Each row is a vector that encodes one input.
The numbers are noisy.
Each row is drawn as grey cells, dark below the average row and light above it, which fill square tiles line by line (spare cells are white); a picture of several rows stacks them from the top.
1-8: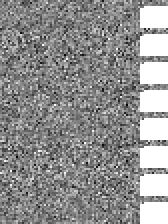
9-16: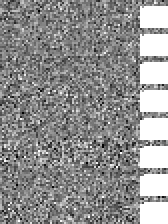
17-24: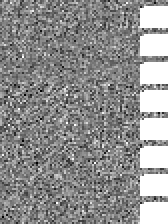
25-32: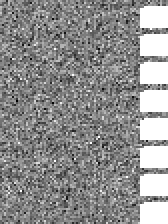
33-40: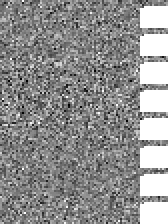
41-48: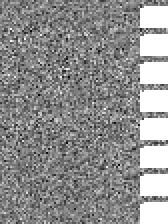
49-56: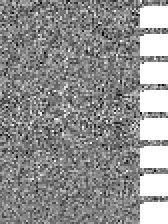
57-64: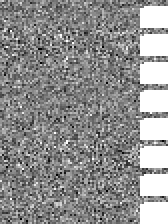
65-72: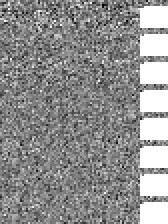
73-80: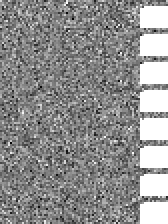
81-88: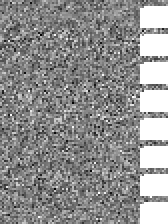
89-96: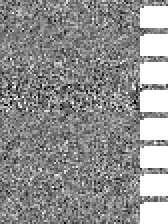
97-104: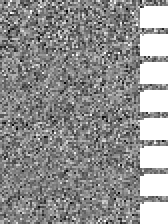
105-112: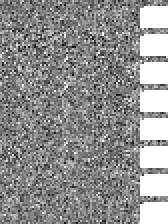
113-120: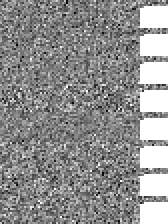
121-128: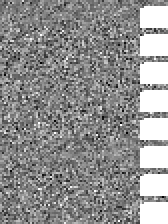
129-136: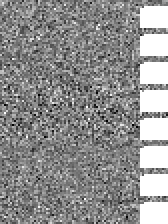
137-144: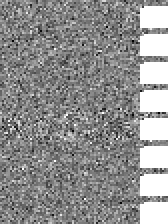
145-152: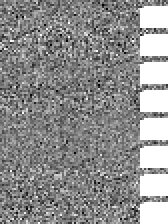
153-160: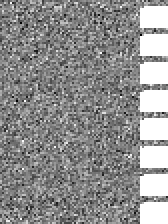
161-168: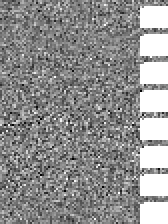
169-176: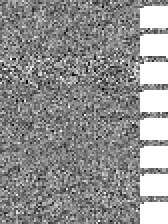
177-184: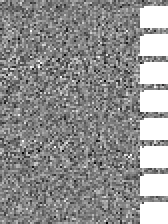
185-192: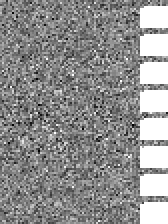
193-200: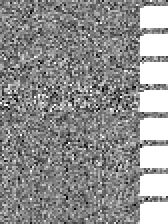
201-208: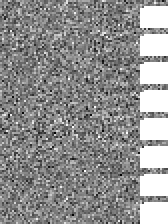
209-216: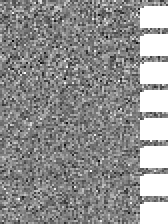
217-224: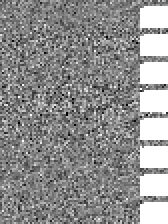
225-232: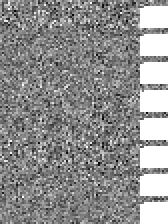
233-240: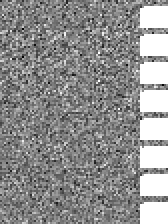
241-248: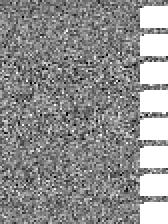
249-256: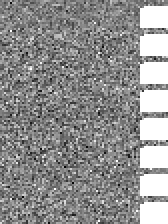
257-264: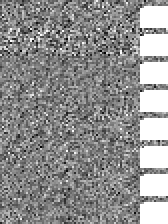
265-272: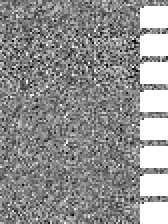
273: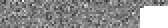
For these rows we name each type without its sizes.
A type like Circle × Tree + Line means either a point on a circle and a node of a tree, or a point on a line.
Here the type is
(Circle + Line) × Line.
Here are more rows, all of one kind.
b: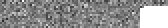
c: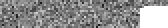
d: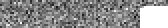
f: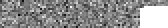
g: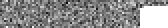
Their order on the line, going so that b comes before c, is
f, g, b, d, c.
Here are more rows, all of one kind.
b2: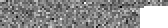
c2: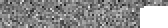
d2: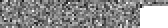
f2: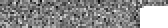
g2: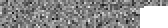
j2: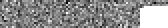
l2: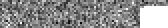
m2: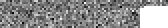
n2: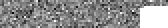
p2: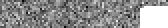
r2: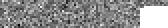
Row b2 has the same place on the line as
g2, m2 and n2.
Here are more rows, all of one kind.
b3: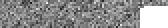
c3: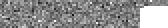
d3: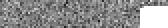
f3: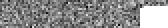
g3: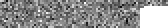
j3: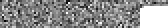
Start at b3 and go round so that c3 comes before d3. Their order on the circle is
b3, f3, j3, c3, d3, g3.
